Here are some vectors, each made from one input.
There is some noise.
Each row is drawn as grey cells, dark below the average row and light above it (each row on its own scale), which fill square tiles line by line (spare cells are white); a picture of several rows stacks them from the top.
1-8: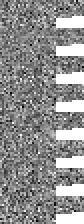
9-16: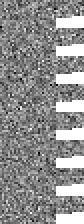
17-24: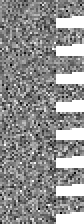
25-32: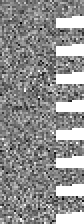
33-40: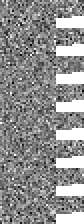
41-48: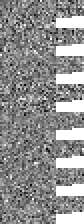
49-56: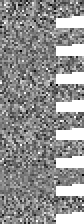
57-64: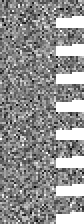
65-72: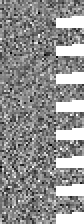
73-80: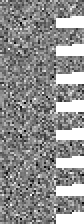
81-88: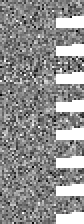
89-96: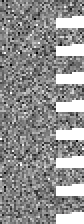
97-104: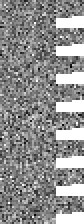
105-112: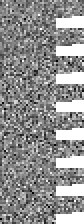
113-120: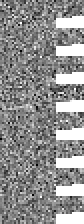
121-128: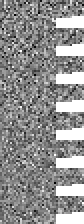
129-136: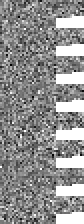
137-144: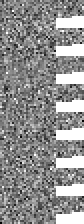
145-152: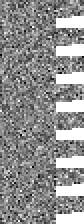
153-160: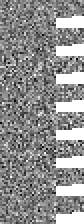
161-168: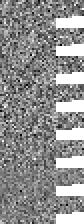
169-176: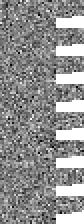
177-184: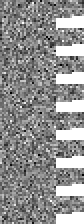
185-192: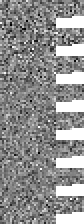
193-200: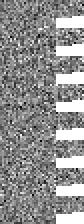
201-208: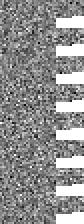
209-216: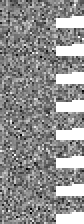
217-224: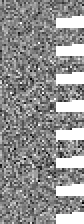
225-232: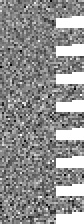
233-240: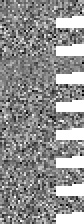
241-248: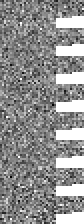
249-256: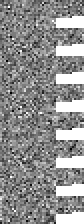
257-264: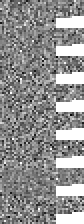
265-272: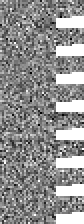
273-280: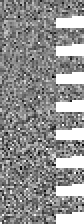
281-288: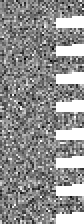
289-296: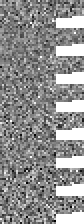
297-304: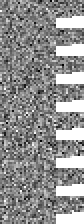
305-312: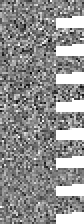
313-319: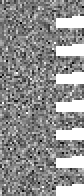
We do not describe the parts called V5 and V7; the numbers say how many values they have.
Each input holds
a point on a 15-point line and a value of V5, together with either a point on an 11-point circle, or a value of V7.
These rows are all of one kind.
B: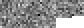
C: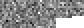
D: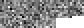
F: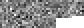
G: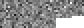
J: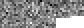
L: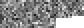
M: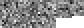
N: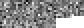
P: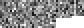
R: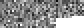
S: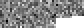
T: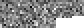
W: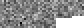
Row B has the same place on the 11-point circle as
P, R and W.
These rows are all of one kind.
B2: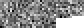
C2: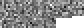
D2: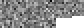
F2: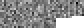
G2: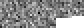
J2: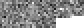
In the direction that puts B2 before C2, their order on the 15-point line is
B2, C2, G2, D2, J2, F2.
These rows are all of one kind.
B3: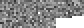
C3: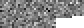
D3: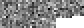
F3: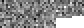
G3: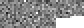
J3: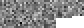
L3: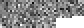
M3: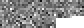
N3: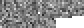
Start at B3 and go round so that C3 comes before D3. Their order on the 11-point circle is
B3, G3, C3, D3, M3, L3, J3, F3, N3.
